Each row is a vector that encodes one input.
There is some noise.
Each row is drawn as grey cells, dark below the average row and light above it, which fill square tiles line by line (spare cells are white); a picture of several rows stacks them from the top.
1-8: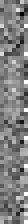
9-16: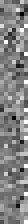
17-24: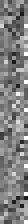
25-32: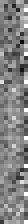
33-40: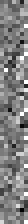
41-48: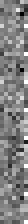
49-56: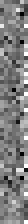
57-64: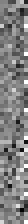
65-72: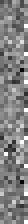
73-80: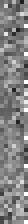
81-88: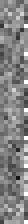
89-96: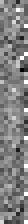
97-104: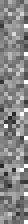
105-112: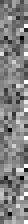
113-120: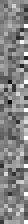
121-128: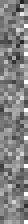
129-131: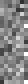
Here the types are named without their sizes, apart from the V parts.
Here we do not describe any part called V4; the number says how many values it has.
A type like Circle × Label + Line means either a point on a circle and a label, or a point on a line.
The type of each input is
List(Bool × V4).
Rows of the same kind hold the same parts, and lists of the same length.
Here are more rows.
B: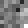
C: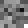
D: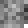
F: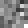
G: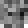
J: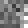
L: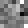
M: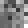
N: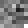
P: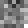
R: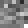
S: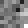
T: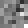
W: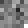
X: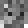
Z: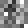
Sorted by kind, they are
B, C, F, G, J, M, N, P, R, S, T, W, X
D, L
Z

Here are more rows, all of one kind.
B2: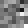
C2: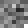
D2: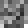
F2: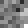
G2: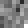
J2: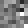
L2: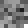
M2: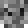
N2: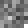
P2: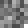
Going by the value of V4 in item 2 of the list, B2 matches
F2, J2, L2 and M2.
